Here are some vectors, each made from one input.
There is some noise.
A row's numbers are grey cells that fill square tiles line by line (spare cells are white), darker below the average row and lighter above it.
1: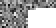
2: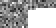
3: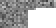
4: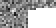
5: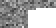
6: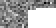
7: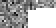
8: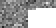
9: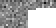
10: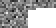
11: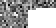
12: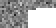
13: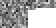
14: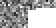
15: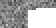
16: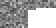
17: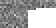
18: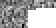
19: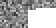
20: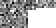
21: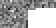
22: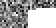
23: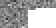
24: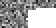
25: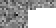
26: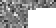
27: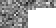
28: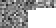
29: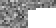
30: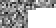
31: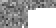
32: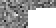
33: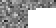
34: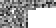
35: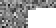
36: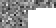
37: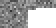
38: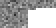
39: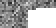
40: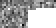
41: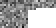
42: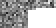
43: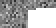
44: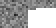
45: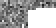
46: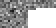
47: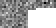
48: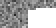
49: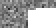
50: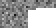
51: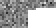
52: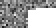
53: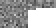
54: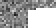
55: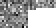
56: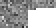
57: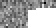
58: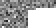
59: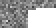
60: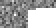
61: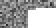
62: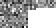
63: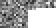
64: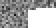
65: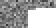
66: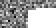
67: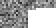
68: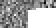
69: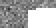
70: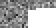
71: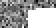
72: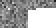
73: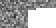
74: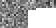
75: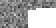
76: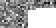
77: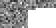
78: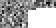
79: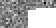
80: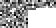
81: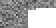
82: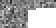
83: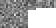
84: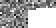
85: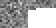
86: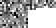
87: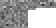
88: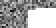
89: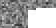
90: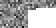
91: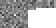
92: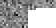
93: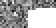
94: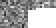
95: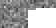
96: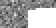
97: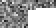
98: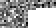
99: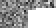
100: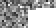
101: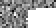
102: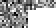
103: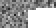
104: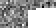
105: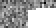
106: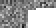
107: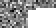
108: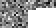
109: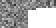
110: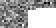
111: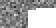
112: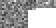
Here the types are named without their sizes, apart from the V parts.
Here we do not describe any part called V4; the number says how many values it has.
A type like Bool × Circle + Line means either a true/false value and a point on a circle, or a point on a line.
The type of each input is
Bool × (Tree + V4).
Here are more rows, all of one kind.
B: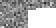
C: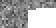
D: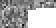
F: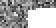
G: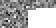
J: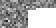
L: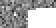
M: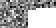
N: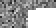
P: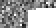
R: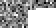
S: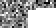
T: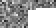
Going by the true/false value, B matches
C, D, N and S.
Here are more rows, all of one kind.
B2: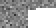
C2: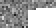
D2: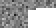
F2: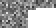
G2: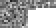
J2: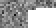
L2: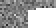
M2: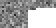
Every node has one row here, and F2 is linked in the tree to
B2.
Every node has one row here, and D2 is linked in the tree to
B2, C2 and J2.
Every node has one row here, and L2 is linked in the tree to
C2.
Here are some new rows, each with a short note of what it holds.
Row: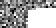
a node of a tree and a true/false value
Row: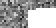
a true/false value and a value of V4
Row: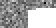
a true/false value and a value of V4
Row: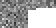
a true/false value and a value of V4
